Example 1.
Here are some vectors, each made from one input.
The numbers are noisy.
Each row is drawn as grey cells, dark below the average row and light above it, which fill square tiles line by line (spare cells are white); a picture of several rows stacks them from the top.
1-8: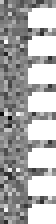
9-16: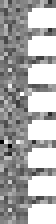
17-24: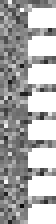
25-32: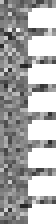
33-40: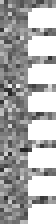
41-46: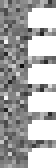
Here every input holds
a point on a 5-point line and a true/false value.
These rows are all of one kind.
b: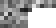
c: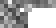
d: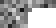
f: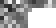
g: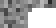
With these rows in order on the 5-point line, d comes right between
b and g.
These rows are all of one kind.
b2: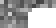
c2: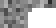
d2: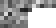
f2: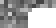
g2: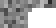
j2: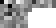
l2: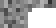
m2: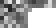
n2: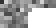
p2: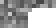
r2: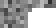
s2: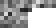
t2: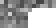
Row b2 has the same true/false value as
f2, m2, p2 and t2.
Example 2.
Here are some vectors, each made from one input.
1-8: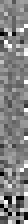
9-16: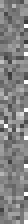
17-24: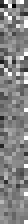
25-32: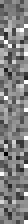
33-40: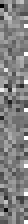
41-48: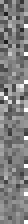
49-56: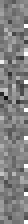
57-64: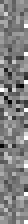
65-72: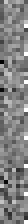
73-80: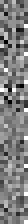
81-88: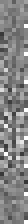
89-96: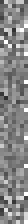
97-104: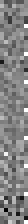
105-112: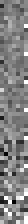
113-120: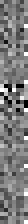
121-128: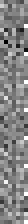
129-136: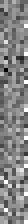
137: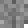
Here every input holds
either a point on a 9-point circle, or a point on a 14-point circle, or a fixed value.
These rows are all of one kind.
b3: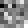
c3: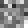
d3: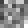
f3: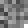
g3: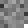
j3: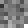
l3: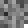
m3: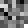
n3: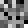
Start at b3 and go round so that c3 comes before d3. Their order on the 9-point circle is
b3, f3, c3, d3, m3, l3, g3, n3, j3.
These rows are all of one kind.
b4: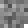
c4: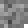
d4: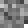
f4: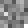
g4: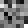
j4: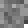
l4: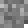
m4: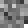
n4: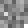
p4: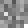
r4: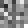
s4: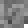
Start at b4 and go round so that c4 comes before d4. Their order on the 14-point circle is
b4, c4, g4, s4, r4, j4, m4, d4, l4, p4, n4, f4.
